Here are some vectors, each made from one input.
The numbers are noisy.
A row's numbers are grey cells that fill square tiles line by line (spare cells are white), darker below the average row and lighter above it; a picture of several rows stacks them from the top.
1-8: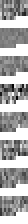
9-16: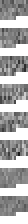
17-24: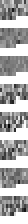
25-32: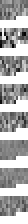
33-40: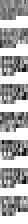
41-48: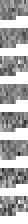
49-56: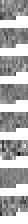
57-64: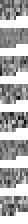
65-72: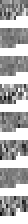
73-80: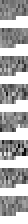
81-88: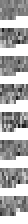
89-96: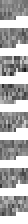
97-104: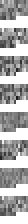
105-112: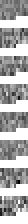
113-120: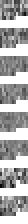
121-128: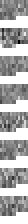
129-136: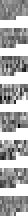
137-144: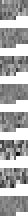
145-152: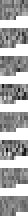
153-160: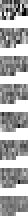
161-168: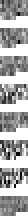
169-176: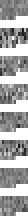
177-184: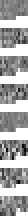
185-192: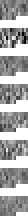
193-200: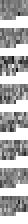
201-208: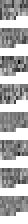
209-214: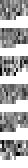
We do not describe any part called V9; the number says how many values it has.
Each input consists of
a point on each of three 4-point lines, together with either a point on a 4-point line, or a value of V9.
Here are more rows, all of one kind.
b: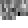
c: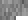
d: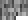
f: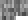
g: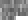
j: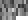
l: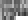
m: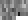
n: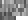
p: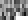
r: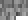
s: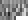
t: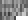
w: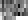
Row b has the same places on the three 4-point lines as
d, l and s.
